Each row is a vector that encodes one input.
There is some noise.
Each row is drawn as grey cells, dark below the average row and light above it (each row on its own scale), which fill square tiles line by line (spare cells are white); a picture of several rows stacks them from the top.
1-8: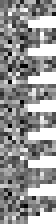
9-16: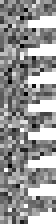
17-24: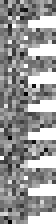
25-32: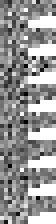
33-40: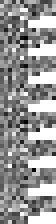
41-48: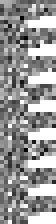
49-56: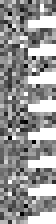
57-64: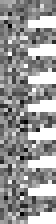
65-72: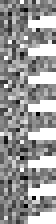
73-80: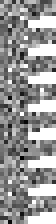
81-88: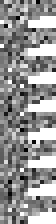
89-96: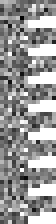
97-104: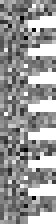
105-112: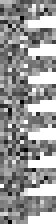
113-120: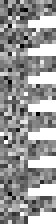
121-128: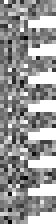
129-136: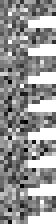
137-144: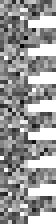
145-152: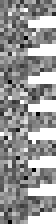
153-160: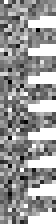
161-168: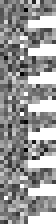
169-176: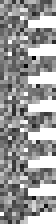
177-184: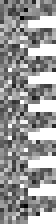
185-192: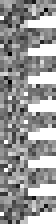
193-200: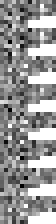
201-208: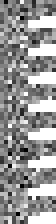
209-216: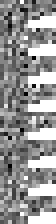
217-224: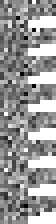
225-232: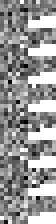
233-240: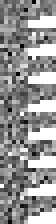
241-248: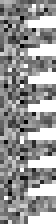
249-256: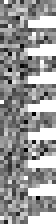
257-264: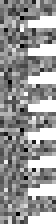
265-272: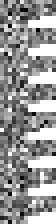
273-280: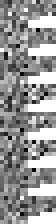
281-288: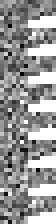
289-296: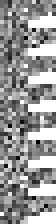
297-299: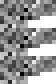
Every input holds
either a point on a 6-point circle, or a point on an 8-point circle and a true/false value.
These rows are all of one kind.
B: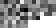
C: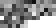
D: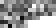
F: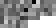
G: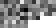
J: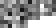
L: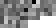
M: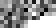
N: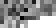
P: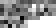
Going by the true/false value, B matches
G and J.
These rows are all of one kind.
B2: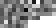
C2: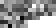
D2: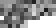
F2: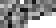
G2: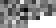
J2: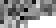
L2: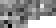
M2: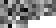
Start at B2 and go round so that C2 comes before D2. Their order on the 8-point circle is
B2, G2, J2, M2, C2, L2, D2, F2.
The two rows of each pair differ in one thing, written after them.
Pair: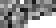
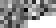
the true/false value
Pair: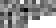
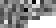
the true/false value
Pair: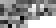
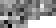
the true/false value
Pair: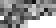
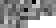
the place on the 8-point circle
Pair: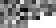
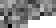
the place on the 8-point circle
